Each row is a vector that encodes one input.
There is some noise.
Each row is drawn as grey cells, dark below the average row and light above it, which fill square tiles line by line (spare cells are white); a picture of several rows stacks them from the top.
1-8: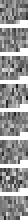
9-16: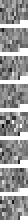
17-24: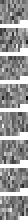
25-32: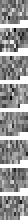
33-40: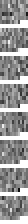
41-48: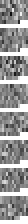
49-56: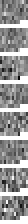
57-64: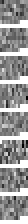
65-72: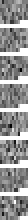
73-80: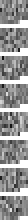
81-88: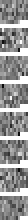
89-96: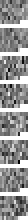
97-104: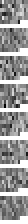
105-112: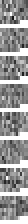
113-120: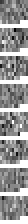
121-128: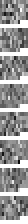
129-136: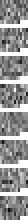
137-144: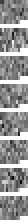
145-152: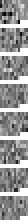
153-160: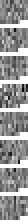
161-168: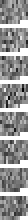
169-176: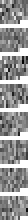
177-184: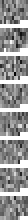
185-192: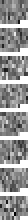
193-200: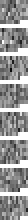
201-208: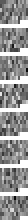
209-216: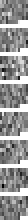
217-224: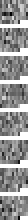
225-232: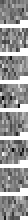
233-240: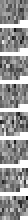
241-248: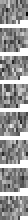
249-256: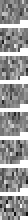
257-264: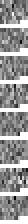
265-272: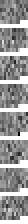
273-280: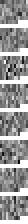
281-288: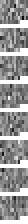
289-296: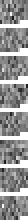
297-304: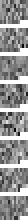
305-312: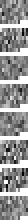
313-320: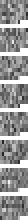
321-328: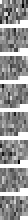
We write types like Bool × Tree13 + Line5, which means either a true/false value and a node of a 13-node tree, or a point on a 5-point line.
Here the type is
List3(Line15).
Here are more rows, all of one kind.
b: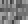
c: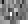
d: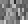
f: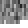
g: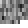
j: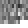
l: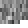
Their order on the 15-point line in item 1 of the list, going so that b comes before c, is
l, b, g, j, f, d, c.
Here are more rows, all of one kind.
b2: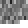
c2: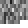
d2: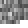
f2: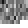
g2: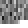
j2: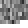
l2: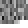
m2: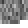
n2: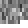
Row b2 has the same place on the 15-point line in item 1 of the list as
c2, g2 and l2.
